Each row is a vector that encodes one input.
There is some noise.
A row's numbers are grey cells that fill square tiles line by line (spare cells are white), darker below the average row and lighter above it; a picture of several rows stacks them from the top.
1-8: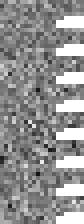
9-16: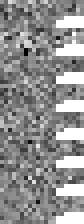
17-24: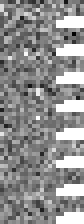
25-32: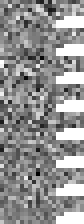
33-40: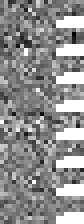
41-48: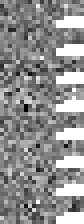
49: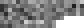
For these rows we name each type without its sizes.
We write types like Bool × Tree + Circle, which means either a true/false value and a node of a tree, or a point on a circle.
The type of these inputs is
Bool × Bool × Bool × Line × Line.
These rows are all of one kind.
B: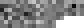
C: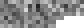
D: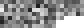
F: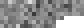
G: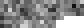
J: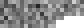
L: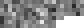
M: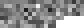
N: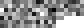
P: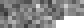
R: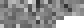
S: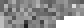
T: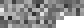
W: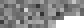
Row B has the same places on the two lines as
L, N and P.
